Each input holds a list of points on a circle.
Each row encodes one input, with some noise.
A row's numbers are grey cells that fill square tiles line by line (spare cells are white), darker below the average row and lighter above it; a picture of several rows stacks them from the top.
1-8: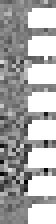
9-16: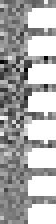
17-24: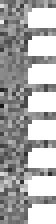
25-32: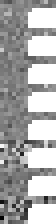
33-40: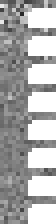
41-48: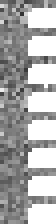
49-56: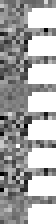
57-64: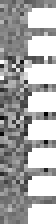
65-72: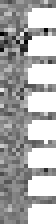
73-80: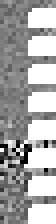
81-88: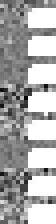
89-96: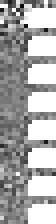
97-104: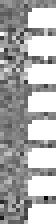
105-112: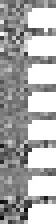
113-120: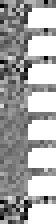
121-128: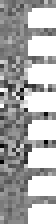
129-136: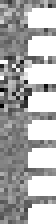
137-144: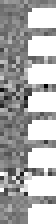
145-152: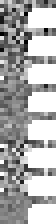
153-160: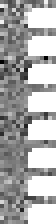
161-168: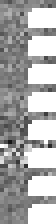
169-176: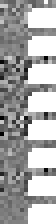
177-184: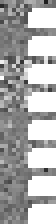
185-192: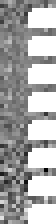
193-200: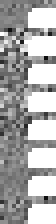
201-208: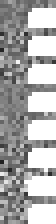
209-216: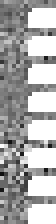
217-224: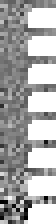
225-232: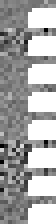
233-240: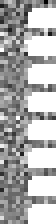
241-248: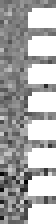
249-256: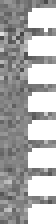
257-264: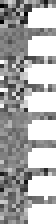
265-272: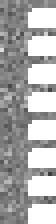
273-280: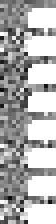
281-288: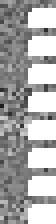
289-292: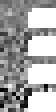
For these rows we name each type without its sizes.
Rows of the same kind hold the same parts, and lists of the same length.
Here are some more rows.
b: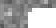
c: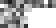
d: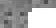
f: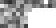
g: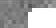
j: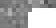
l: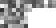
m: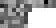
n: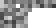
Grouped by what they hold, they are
b, c, f, j, m
d, g, l
n

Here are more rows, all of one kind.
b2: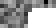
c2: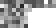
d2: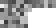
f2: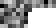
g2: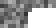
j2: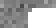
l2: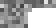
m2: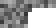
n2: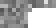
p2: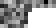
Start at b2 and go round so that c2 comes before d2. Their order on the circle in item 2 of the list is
b2, c2, l2, g2, n2, f2, p2, m2, d2, j2.
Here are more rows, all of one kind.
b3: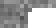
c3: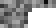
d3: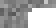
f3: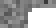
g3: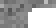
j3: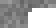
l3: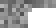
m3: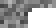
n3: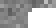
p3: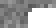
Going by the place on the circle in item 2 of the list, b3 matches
l3 and n3.
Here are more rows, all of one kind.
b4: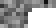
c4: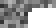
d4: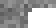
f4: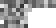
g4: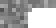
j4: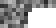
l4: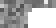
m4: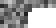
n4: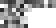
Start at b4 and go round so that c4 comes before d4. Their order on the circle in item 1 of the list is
b4, n4, j4, m4, c4, l4, d4, g4, f4.
